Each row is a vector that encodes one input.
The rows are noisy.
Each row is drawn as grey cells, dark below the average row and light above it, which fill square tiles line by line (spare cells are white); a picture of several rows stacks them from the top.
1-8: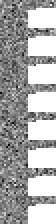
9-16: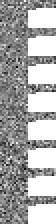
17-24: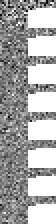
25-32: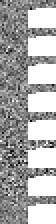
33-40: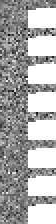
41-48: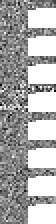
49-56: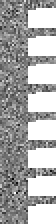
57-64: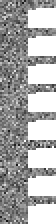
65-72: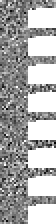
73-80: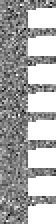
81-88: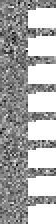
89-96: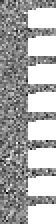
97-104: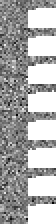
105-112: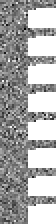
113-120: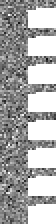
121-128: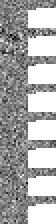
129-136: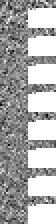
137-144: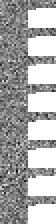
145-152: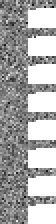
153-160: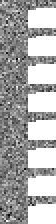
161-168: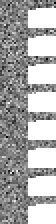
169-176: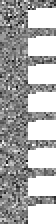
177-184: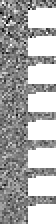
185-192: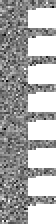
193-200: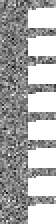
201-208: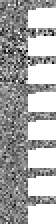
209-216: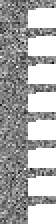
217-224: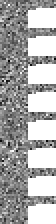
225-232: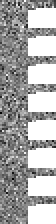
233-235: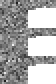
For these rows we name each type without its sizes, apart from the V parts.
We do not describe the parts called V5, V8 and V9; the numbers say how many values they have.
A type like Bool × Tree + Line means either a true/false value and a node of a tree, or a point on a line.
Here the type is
Tree × Tree × Tree × Tree × (V5 + V8 × V9).
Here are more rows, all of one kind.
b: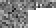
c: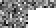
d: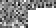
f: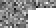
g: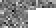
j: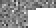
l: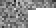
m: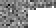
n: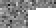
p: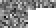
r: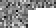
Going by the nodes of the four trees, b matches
d and p.
